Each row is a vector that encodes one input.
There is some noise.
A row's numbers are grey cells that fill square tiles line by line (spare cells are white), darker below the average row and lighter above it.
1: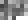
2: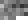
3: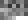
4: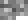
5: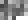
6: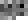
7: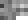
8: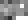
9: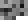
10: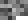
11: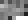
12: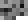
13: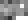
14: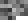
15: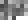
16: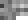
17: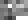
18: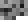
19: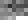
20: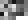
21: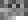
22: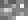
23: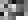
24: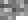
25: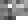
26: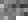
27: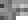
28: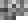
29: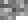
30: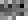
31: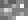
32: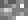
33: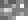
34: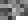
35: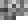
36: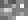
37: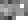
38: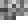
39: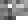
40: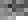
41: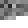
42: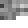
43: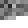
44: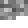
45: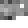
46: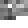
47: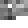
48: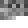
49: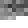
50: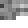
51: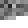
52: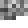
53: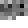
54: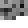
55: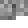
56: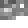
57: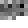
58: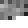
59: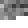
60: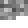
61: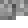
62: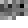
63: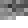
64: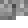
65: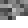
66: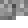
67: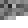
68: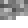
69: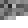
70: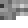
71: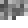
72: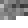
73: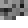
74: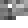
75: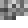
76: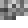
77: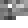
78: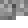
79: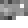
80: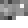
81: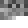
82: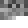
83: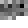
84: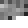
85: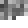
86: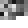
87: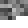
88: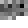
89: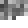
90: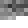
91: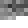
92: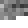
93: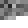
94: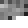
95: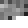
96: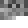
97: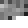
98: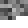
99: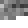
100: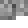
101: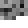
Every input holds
either a fixed value, or four true/false values.
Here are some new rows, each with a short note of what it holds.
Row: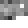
four true/false values
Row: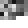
a fixed value
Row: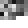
a fixed value
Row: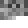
four true/false values
